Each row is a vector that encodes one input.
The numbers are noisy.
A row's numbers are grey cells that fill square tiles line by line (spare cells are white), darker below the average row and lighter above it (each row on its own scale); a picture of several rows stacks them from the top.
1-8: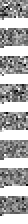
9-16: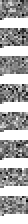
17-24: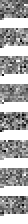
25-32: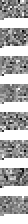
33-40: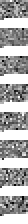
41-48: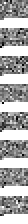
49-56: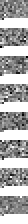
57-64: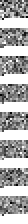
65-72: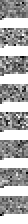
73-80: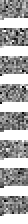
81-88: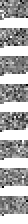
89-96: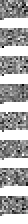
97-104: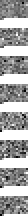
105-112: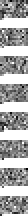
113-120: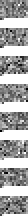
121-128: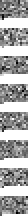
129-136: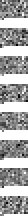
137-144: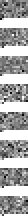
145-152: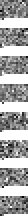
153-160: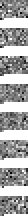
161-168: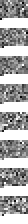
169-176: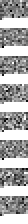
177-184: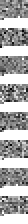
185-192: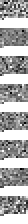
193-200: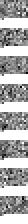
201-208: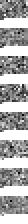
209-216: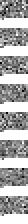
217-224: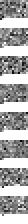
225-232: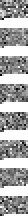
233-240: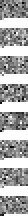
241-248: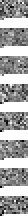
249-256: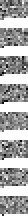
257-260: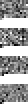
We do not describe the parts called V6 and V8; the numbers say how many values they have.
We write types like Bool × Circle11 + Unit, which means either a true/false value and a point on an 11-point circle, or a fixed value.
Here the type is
Bool × Bool × Bool × Bool × (Tree11 + V8) × V6.
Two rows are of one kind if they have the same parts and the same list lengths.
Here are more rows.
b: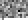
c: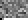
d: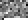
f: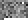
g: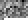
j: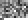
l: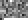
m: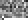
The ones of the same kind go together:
b, d, f, j, m
c, g, l

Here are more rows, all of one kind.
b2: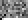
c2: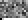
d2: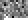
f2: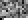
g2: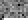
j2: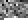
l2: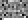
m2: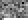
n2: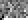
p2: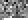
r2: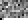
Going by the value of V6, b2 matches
g2, l2, n2 and r2.
